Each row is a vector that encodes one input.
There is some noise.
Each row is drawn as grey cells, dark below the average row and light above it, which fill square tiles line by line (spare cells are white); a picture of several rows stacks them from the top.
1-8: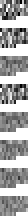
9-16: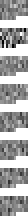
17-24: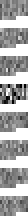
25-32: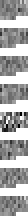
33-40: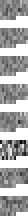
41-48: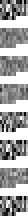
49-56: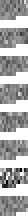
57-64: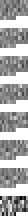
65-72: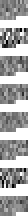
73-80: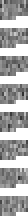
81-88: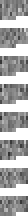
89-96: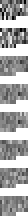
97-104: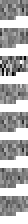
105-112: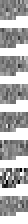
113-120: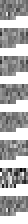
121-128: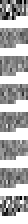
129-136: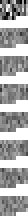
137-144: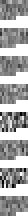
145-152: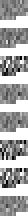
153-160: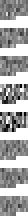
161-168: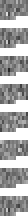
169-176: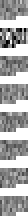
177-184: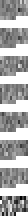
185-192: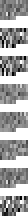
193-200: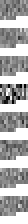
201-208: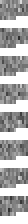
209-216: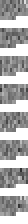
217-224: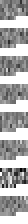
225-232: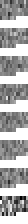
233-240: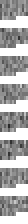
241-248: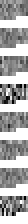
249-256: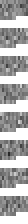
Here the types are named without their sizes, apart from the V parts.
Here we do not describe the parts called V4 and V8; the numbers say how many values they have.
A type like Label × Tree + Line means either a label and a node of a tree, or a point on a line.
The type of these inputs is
Bool × (Line + V8) + V4.
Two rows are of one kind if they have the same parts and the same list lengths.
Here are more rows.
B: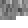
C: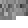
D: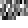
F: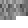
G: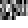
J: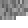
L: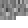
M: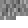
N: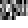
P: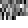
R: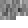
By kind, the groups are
B, J, L, M, R
C, F
D, G, N, P

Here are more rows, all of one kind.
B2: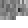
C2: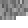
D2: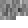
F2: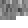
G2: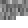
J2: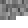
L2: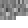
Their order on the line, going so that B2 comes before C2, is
G2, J2, F2, D2, B2, L2, C2.
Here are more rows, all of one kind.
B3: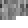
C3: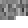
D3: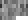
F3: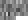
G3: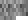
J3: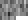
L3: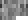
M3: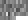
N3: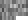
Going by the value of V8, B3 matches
D3 and L3.
